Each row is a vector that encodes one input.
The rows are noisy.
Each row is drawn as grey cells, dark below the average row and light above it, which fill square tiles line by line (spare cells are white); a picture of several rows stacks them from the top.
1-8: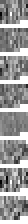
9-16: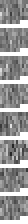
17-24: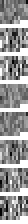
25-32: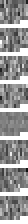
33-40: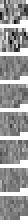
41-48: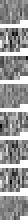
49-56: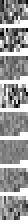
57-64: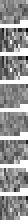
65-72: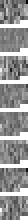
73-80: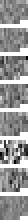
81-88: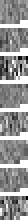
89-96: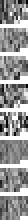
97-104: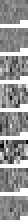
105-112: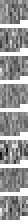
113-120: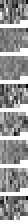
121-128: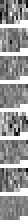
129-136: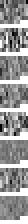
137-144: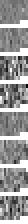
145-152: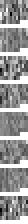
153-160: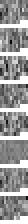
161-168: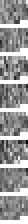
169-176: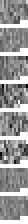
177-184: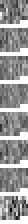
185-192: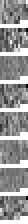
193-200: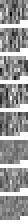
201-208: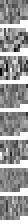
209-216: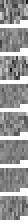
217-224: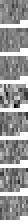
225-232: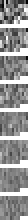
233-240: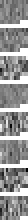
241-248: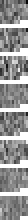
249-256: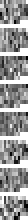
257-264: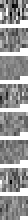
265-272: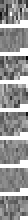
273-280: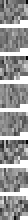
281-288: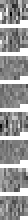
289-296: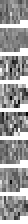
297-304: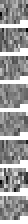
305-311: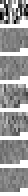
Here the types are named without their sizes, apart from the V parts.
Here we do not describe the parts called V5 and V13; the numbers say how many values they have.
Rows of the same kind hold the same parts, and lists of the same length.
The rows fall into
2 kinds.
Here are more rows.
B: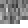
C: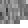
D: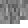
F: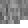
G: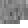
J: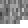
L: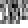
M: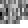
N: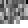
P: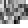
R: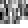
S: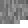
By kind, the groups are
B, L, R
C, D, F, G, J, M, N, P, S

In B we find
a point on a circle, a label and a value of V5.
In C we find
a label, a value of V5 and a value of V13.
